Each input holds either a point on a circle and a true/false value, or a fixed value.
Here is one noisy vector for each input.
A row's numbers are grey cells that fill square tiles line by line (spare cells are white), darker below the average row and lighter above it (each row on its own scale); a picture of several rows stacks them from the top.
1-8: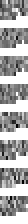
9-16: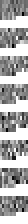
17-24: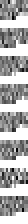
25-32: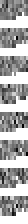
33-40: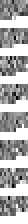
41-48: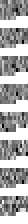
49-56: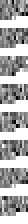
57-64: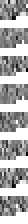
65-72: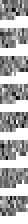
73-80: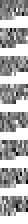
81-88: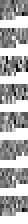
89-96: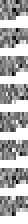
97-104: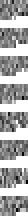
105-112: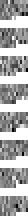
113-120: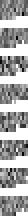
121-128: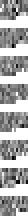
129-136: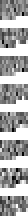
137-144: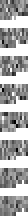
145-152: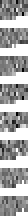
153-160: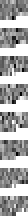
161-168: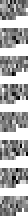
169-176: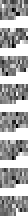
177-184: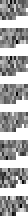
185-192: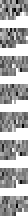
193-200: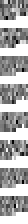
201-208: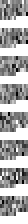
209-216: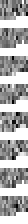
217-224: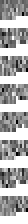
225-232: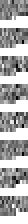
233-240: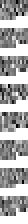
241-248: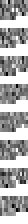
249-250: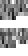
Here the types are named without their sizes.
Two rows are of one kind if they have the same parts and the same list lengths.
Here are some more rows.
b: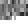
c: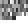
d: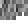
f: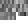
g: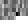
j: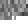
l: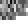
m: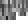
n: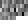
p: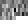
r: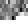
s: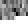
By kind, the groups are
b, c, d, f, g, j, m, n, p, r, s
l

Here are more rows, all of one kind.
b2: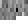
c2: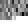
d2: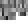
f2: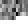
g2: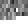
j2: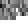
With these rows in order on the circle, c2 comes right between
b2 and g2.
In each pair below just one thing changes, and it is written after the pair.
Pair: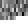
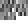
the place on the circle
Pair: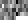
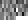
the true/false value
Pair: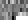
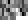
the true/false value
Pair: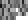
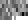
the place on the circle
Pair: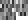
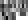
the place on the circle
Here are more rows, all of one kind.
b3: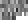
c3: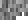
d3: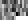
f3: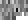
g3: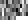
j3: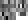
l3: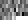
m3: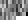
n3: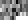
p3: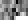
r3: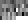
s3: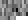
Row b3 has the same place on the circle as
f3 and j3.
